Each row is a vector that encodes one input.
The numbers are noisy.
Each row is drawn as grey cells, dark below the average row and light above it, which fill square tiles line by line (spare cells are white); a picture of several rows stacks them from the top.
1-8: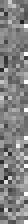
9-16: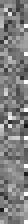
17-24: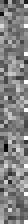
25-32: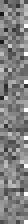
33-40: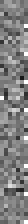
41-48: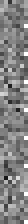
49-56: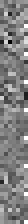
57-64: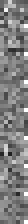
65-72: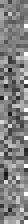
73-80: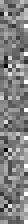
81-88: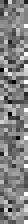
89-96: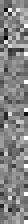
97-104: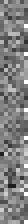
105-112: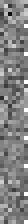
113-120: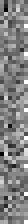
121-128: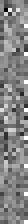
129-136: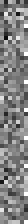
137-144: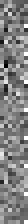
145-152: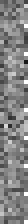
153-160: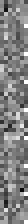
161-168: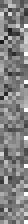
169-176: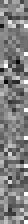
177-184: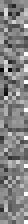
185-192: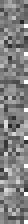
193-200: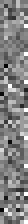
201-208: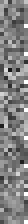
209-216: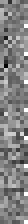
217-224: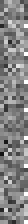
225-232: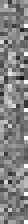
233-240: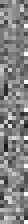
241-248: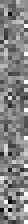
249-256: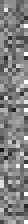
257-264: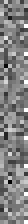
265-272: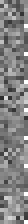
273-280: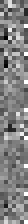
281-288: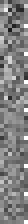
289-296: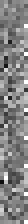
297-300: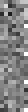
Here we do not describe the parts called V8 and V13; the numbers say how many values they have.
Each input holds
either a point on an 11-point circle, or a value of V8 and a value of V13, or a list of up to two points on a 6-point circle.
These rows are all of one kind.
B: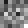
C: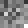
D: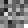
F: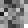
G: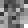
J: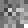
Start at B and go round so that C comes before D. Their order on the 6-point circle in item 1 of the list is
B, G, F, J, C, D.
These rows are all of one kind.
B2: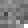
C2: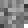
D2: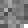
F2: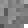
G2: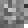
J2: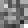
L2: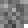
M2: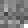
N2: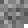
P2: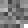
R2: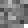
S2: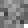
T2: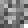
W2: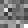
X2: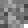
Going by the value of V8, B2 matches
J2, M2, S2 and T2.
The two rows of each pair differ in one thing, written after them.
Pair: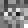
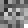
the place on the 6-point circle in item 2 of the list
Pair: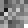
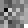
the place on the 6-point circle in item 1 of the list
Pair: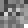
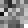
the place on the 6-point circle in item 1 of the list
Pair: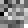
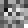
the place on the 6-point circle in item 1 of the list
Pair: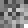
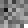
the place on the 6-point circle in item 1 of the list
